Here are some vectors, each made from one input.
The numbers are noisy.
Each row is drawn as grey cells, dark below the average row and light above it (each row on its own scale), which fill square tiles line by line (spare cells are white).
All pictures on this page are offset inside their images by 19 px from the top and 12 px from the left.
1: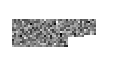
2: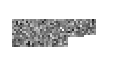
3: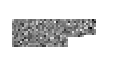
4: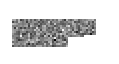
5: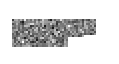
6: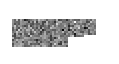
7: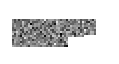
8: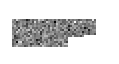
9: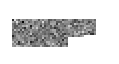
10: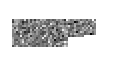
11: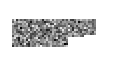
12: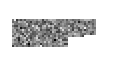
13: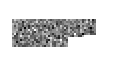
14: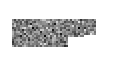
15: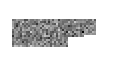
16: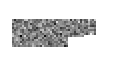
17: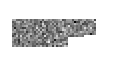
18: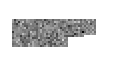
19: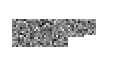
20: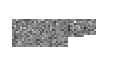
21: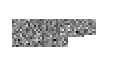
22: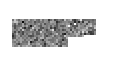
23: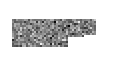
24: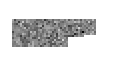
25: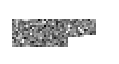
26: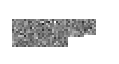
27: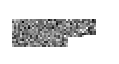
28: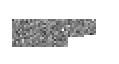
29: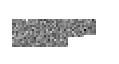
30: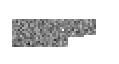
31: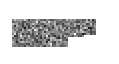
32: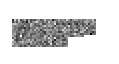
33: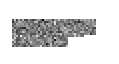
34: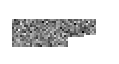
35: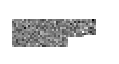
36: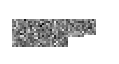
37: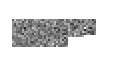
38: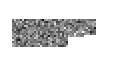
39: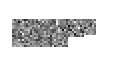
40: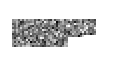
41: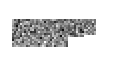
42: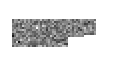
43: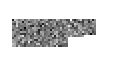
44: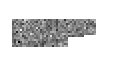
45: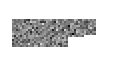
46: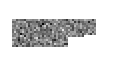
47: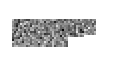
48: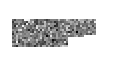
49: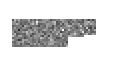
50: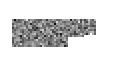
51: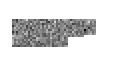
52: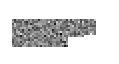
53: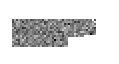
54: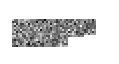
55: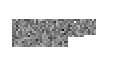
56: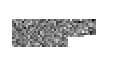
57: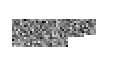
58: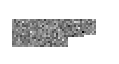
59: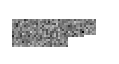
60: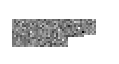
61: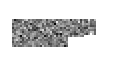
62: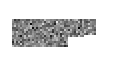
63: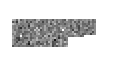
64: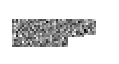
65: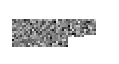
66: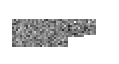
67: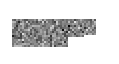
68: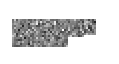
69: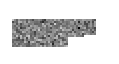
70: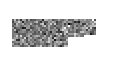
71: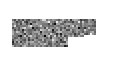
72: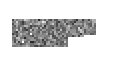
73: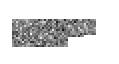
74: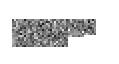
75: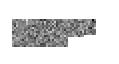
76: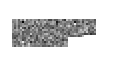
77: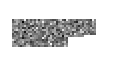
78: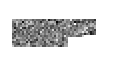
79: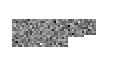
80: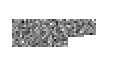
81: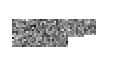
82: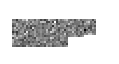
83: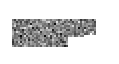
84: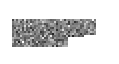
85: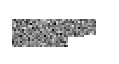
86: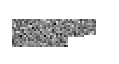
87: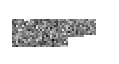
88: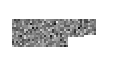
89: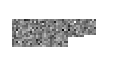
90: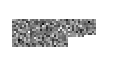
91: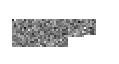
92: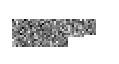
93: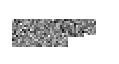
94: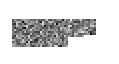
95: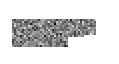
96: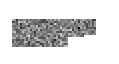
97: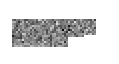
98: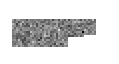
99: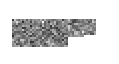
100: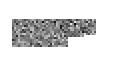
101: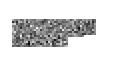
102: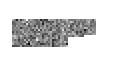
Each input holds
a point on a 7-point line, together with either a point on each of two 6-point lines, or a node of a 7-node tree.
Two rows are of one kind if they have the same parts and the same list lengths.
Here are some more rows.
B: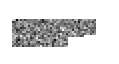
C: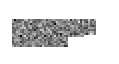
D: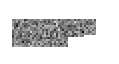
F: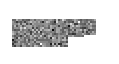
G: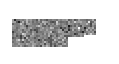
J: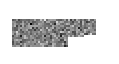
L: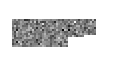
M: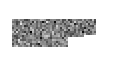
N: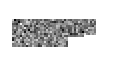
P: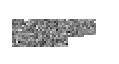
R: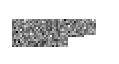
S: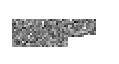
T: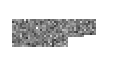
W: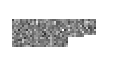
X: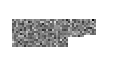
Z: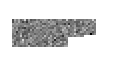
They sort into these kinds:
B, P, R, S, T, W, X, Z
C, D, F, G, J, L, M, N

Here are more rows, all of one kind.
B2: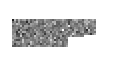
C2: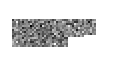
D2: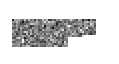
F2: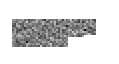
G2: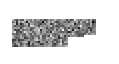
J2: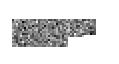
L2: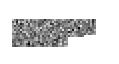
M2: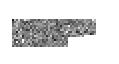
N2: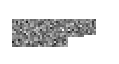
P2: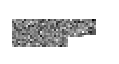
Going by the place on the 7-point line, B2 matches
D2, G2, L2 and N2.
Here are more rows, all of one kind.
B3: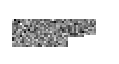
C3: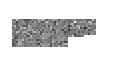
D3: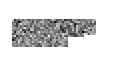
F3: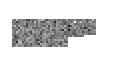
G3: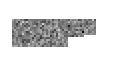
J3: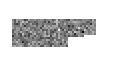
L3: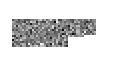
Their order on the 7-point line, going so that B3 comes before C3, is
B3, D3, C3, F3, G3, L3, J3.
